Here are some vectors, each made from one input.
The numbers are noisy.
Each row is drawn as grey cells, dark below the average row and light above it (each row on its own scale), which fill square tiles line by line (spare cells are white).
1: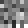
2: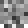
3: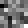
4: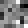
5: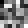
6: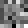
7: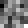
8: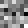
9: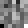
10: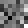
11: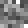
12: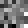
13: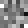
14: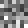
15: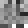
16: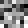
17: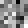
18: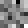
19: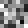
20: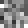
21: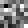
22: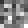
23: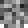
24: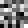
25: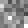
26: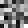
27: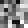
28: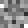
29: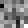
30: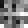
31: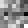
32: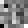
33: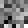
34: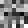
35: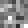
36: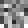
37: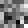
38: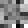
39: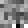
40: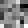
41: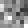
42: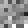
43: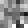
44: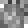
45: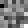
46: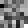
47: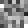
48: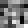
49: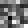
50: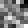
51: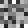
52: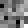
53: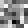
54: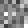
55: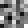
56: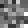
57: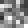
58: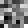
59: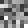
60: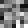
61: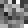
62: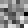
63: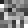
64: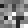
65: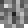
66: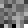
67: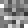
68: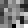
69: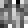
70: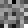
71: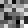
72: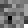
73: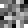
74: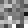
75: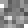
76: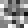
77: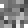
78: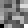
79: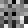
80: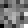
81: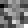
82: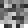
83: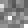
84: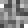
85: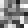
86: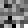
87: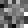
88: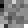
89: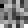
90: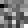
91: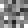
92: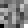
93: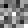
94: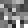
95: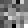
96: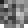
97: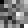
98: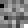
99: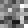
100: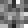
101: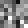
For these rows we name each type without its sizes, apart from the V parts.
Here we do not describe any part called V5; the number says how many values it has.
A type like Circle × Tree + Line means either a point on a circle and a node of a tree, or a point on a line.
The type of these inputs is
Label × (Line + V5).
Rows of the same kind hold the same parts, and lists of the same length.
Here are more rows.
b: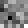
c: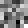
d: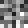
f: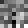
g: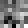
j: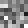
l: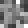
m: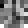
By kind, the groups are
b, j
c, d, f, g, l, m

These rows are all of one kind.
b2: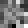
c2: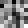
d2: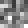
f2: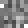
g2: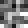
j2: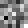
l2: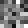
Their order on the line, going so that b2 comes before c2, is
g2, f2, d2, j2, b2, l2, c2.
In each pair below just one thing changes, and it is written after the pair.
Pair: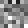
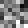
the place on the line
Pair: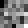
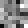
the place on the line
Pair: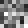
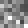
the label
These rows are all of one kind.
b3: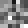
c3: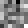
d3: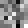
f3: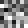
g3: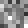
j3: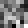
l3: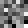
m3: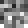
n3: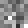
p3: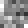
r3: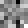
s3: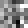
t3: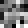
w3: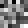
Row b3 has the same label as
d3, m3, n3 and t3.
